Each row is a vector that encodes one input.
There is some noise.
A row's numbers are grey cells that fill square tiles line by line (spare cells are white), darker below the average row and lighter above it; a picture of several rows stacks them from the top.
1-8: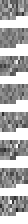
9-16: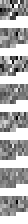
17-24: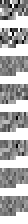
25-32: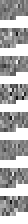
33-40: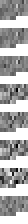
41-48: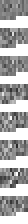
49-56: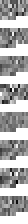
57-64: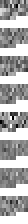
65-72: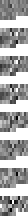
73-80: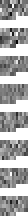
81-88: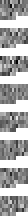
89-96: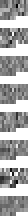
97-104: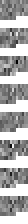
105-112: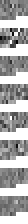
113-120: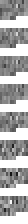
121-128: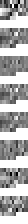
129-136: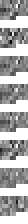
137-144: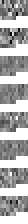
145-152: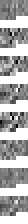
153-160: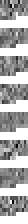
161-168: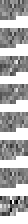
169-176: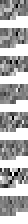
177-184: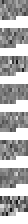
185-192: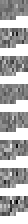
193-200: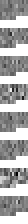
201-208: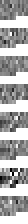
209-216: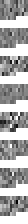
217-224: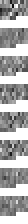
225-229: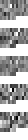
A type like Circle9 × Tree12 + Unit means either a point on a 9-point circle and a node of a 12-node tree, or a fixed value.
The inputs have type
Circle18 + Line7 + Line11.
